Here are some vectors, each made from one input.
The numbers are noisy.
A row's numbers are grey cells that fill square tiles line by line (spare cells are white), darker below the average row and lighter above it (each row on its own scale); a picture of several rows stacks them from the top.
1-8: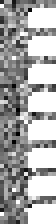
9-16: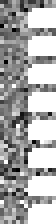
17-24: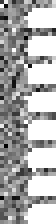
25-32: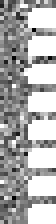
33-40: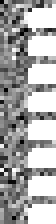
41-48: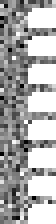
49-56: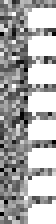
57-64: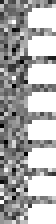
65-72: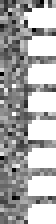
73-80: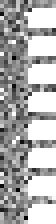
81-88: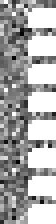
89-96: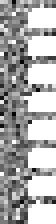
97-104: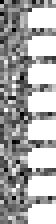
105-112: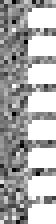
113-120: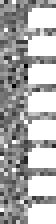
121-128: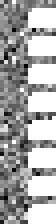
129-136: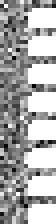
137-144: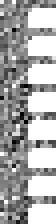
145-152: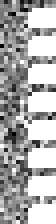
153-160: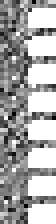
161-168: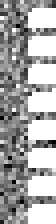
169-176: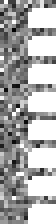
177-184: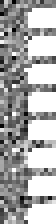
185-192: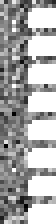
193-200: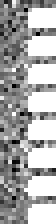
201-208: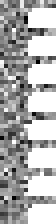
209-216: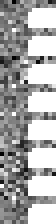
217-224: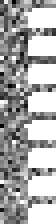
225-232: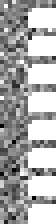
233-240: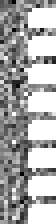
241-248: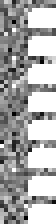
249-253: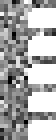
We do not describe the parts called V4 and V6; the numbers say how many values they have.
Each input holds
five true/false values, together with either a node of a 12-node tree, or a value of V4 and a value of V6.
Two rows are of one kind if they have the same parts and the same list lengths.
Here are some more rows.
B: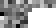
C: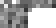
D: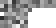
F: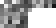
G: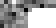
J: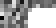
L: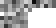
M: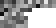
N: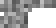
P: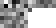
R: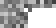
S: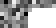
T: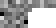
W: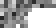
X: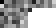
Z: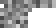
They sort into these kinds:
B, D, L, M, N, P, R, T, X, Z
C, F, G, J, S, W

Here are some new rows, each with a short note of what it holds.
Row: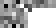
five true/false values, a value of V4 and a value of V6
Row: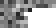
five true/false values, a value of V4 and a value of V6
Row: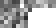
five true/false values, a value of V4 and a value of V6
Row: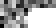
a node of a 12-node tree and five true/false values
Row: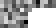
five true/false values, a value of V4 and a value of V6
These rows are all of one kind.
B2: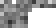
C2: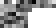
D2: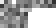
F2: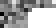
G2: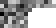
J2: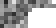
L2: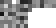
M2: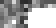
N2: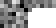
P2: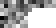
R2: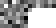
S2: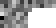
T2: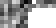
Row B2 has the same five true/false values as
C2 and J2.
